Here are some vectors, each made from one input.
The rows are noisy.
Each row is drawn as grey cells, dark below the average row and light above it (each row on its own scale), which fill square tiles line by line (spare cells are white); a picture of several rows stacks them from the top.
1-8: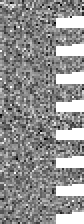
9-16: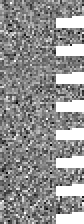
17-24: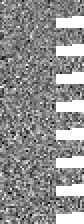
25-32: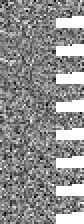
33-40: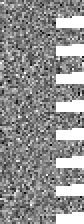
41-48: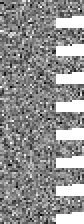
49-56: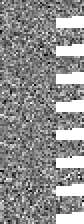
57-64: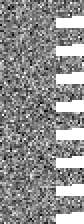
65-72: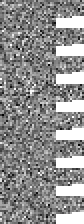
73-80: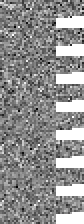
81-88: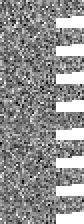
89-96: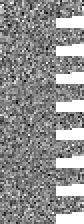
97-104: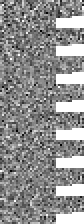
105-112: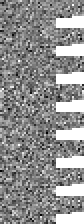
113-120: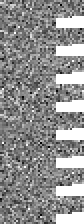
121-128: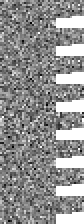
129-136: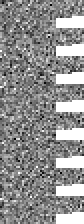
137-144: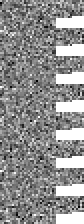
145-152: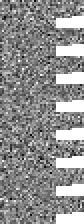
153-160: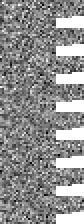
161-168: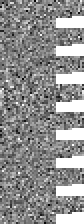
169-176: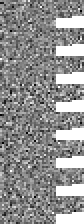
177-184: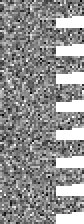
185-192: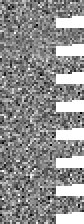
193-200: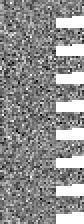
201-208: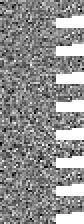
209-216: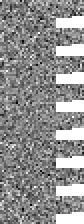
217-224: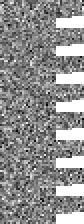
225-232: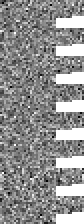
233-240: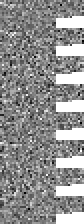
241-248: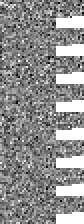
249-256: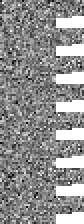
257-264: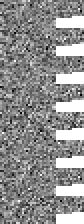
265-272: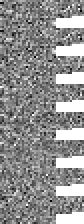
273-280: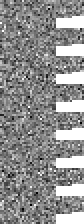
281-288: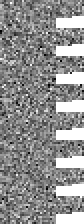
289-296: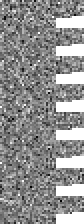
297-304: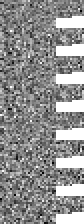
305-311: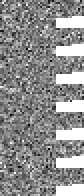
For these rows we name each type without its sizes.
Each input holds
either a point on a circle, or a fixed value, or a node of a tree.
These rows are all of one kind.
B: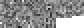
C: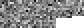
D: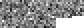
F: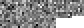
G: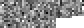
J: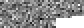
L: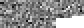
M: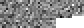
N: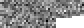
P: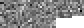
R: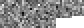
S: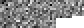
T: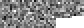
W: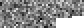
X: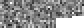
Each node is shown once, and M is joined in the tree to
L and S.
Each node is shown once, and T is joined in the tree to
D.
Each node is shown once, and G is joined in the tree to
R and X.
